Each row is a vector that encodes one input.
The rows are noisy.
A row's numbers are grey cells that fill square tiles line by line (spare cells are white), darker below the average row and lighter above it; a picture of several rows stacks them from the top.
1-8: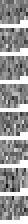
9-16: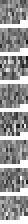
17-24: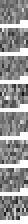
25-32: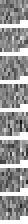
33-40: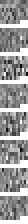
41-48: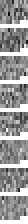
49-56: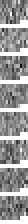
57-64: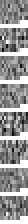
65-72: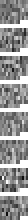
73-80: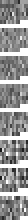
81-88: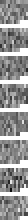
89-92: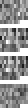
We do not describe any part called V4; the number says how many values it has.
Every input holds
a list of up to two items, each a true/false value and a value of V4.
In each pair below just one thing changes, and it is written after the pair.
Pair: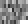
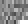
the value of V4 in item 1 of the list
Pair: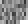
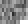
the value of V4 in item 2 of the list
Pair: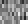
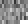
the true/false value in item 2 of the list
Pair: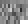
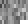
the true/false value in item 1 of the list
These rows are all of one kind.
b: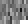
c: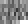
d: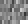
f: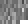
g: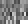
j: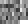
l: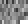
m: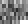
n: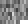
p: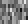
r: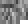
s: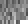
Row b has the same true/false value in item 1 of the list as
c, m and p.
